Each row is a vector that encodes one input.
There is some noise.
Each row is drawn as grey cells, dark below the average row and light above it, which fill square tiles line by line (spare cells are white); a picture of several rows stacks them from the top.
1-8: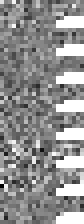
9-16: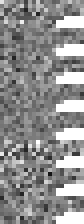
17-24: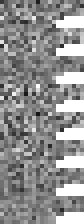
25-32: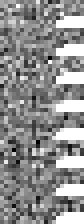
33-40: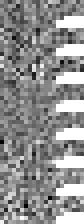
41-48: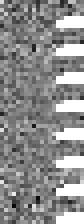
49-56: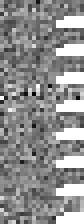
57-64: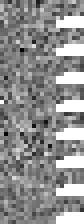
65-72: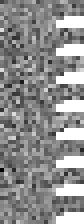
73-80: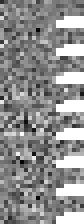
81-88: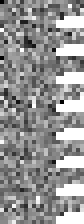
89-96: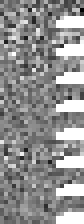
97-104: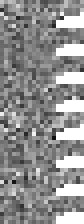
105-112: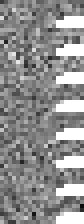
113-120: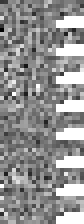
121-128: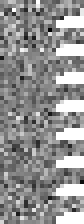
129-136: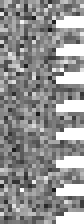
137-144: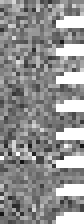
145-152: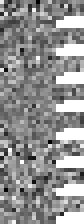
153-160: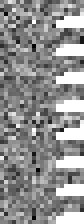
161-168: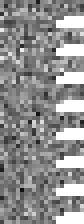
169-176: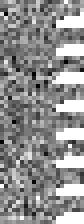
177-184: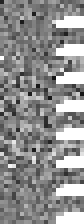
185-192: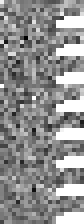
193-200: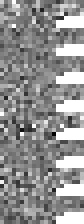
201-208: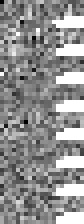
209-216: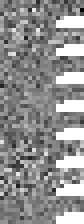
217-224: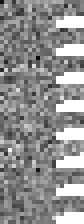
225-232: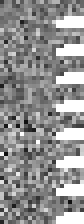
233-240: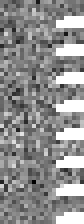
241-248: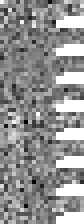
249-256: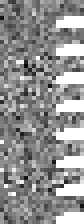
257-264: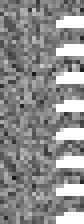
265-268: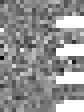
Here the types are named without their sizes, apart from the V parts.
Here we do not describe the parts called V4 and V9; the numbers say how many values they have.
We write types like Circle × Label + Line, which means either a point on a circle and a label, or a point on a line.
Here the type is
Bool × Label × V9 + List(V4) × Tree + Unit.
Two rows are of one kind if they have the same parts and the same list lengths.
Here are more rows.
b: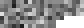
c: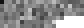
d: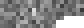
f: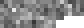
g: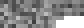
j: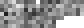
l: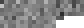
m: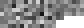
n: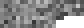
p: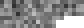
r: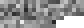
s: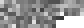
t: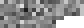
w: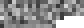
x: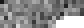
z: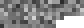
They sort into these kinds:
b, m
c, l, w, x
d, f, n
g, p, z
j, r, s, t

